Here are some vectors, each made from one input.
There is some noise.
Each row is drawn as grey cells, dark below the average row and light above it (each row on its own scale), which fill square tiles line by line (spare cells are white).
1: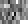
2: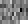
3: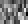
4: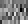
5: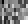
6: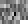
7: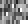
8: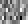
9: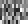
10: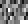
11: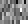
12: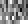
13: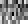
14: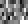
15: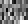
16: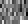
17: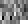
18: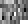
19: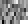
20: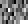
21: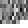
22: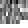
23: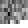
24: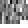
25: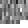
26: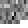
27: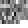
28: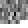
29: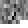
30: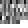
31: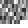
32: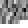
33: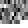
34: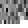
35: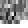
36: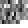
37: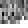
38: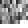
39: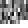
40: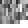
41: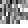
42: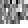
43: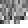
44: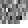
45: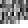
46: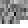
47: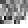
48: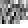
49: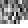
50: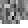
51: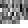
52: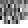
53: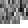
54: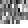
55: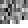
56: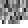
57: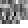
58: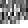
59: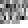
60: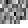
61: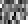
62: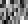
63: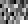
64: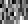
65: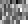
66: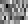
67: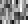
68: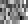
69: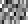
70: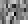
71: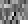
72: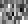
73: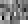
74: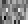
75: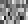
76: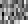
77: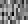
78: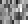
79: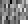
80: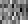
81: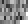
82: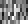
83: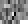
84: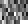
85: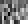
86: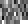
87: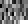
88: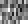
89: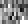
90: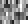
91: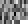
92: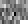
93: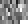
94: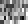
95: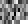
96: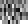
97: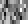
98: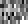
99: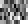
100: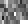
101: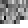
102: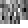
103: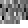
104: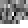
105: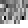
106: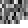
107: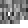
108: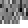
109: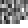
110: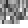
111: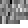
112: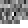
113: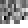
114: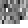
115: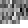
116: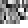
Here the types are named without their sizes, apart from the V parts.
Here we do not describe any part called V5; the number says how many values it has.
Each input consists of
a true/false value, together with either a node of a tree, or a value of V5.
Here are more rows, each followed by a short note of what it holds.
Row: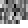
a node of a tree and a true/false value
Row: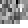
a node of a tree and a true/false value
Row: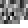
a true/false value and a value of V5
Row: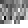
a node of a tree and a true/false value
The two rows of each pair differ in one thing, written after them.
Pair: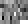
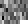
the true/false value
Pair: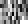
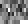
the true/false value
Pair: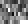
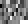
the value of V5
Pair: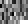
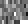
the value of V5
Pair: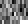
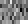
the true/false value
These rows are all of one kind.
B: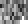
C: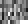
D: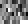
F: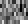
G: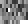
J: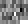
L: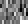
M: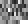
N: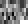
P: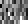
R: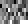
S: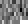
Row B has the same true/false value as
C and J.
